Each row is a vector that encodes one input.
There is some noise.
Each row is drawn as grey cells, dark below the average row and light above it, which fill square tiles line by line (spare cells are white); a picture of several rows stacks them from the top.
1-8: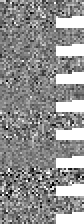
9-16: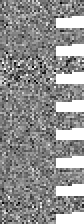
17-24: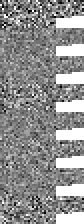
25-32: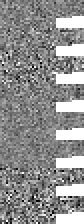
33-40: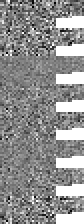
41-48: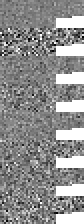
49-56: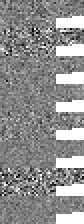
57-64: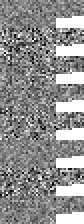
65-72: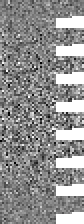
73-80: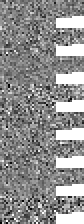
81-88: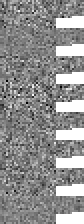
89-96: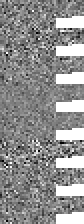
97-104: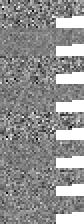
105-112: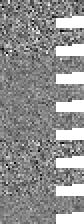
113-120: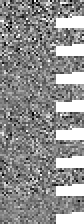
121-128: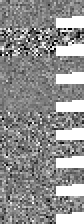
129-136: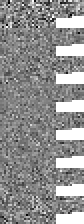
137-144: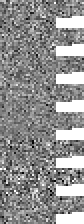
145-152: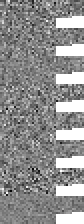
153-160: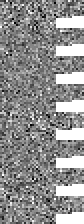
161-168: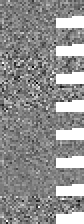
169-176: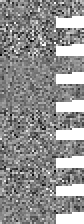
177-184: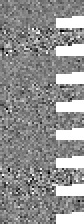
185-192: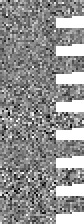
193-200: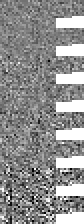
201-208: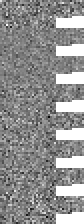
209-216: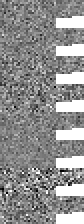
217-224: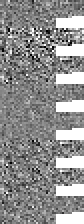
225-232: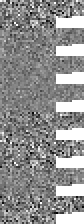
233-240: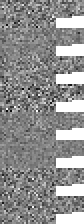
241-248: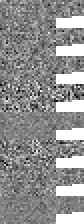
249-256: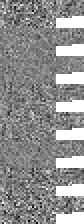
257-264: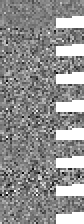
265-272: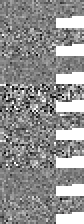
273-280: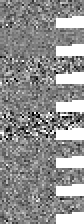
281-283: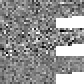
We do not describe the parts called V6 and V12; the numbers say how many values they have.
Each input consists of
a point on an 8-point line, together with either a true/false value and a value of V6, or a value of V12.
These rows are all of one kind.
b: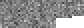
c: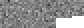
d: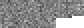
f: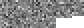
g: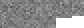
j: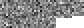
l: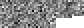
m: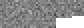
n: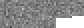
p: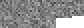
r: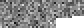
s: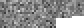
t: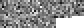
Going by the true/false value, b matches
d and j.
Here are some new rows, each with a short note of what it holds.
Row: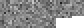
a point on an 8-point line and a value of V12
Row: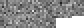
a point on an 8-point line and a value of V12
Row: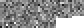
a point on an 8-point line, a true/false value and a value of V6
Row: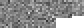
a point on an 8-point line, a true/false value and a value of V6
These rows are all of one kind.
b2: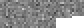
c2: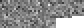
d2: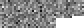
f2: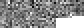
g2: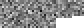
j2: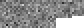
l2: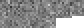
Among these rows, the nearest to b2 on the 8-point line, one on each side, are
d2 and f2.
